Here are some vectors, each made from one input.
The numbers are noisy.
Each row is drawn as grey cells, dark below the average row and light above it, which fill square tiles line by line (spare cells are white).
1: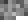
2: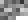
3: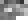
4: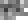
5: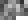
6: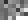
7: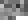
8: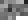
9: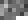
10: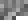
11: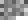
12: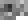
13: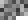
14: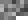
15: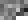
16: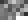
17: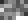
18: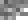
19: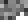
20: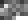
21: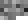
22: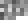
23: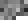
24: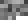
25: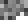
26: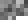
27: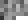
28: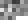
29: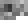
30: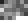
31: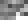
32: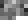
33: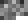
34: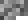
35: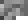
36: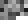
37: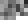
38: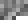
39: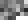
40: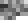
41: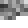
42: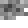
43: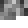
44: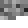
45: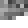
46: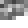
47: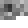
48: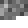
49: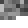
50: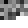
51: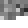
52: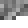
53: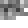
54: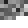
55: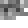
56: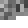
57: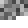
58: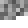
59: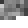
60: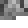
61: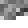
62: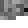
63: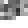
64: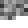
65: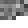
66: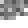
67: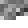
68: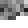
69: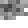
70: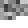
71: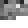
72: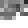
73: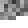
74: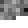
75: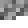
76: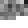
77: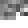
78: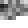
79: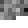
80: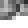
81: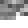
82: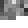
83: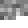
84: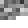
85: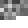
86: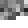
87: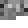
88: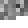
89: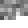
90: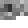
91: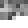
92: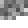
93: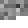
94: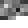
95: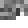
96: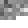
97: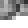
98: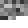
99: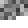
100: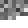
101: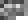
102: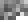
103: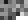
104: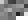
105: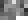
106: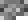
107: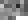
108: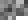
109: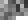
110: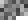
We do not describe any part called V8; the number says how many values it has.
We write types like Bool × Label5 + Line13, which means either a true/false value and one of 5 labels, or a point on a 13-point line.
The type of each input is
(Bool × Bool × Bool × Bool + Line6) × V8.
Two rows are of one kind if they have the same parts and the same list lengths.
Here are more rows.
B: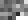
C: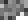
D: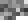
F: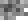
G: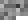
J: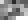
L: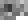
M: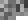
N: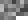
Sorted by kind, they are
B, C, D, F, L
G, J, M, N

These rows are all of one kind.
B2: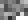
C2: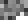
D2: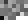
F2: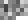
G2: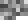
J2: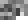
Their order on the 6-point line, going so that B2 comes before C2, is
F2, G2, J2, B2, C2, D2.
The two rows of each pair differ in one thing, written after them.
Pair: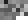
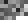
the place on the 6-point line
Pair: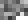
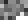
the place on the 6-point line
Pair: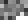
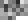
the place on the 6-point line
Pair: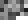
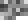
the place on the 6-point line
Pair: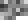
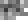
the value of V8
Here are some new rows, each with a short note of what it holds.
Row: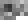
a point on a 6-point line and a value of V8
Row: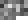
four true/false values and a value of V8
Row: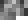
four true/false values and a value of V8
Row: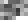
a point on a 6-point line and a value of V8
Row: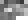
four true/false values and a value of V8
